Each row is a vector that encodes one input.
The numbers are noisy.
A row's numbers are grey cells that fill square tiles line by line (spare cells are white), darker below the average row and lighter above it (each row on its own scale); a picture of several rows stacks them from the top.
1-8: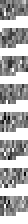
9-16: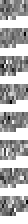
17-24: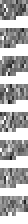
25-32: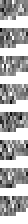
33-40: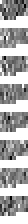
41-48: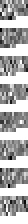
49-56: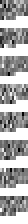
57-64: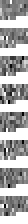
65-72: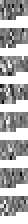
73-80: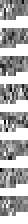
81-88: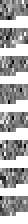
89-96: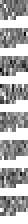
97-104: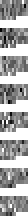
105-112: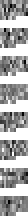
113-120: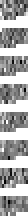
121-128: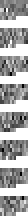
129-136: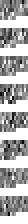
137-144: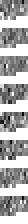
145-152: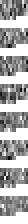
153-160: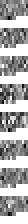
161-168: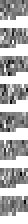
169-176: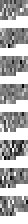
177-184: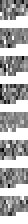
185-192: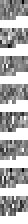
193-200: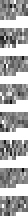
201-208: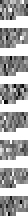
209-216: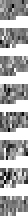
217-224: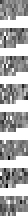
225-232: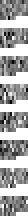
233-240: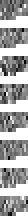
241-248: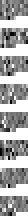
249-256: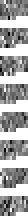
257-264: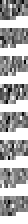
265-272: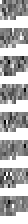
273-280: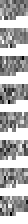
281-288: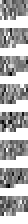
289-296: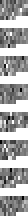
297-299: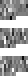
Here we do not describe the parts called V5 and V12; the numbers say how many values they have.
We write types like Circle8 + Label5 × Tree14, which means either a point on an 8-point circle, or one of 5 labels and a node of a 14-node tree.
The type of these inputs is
Bool × (Line7 + V12) + V5.
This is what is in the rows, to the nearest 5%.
About 85% of them hold a true/false value, together with either a point on a 7-point line, or a value of V12. The rest hold a value of V5.
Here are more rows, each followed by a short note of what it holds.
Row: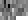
a true/false value and a value of V12
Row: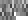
a value of V5
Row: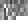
a true/false value and a value of V12
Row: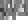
a point on a 7-point line and a true/false value
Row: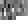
a point on a 7-point line and a true/false value
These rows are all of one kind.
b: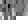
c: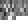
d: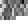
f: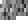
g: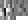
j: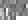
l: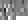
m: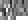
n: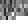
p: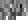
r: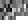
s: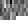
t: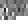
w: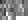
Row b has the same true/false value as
d, f, j and t.
